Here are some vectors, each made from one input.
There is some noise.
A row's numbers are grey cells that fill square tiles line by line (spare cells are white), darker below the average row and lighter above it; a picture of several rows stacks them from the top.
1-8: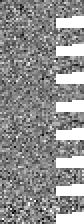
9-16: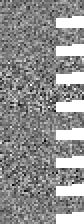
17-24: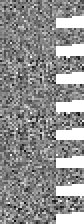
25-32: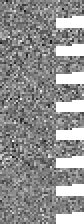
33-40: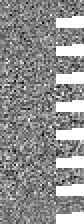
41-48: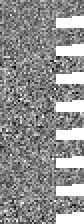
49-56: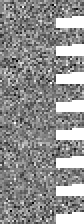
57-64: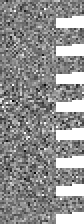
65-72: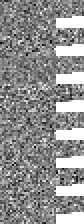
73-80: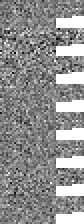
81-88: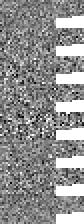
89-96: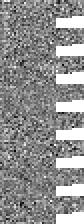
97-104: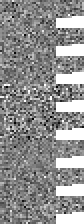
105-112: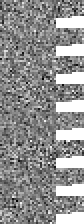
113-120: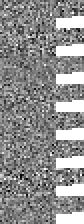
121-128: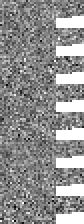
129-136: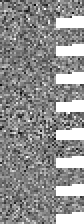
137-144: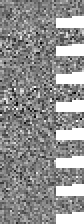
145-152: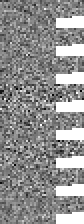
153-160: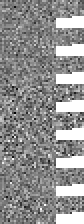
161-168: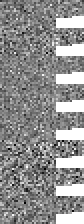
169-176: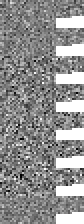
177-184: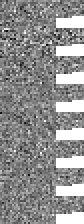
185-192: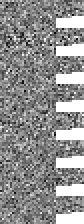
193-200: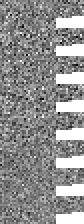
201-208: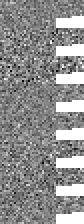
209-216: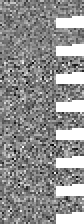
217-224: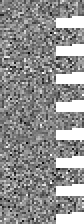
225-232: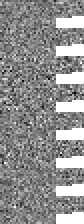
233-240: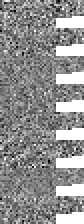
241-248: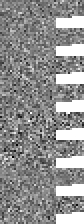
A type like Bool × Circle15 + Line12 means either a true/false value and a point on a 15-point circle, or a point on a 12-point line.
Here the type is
Bool × Bool × Bool × Label5 + List2(Line7).
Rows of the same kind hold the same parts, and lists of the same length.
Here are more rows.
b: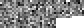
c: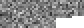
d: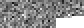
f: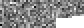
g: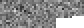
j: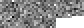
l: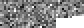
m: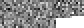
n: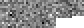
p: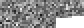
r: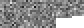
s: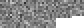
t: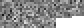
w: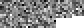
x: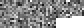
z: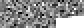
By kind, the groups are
b, x
c, f, r, s, t
d, j, m, n, p, z
g, l, w

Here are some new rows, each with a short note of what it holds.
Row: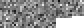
one of 5 labels and three true/false values
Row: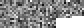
the empty list
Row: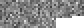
a list of two items
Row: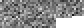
one of 5 labels and three true/false values
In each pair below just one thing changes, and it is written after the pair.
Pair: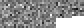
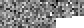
the label
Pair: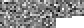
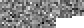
the label
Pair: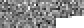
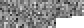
one of the three true/false values
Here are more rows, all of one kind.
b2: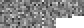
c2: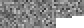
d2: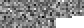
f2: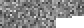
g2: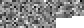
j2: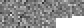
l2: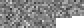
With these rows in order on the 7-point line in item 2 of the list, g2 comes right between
b2 and c2.
